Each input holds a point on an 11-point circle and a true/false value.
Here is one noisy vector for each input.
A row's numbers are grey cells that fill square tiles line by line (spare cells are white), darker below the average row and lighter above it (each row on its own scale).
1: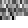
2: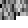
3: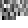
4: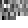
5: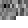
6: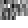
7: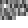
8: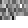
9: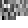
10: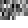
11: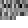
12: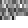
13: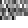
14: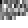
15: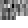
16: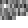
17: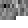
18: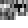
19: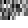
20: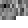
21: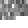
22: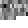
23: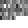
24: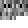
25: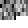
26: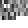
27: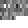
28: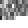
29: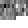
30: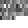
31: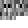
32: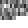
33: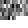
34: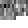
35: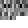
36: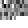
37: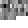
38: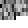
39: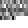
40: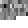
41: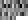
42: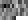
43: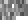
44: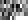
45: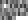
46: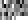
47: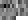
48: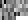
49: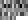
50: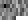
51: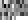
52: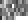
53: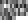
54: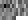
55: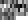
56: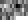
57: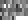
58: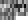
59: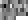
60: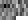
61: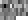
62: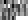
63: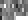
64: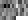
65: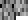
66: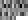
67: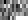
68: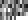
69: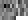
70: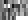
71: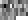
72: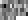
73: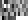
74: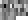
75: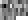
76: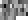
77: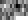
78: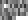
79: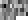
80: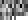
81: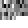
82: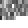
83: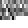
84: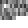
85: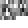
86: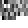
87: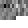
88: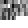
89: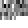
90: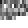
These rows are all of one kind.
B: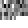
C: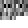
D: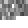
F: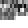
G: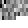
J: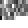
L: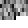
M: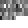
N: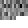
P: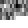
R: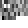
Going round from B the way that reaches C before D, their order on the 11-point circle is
B, N, C, L, G, R, F, P, M, J, D.
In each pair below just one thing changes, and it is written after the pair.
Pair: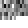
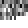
the place on the 11-point circle
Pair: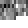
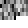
the place on the 11-point circle
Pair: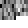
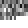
the true/false value
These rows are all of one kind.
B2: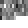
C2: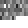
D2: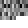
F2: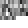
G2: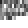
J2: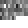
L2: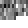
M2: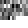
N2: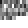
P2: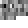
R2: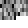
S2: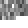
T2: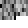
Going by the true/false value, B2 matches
D2, G2, N2 and S2.
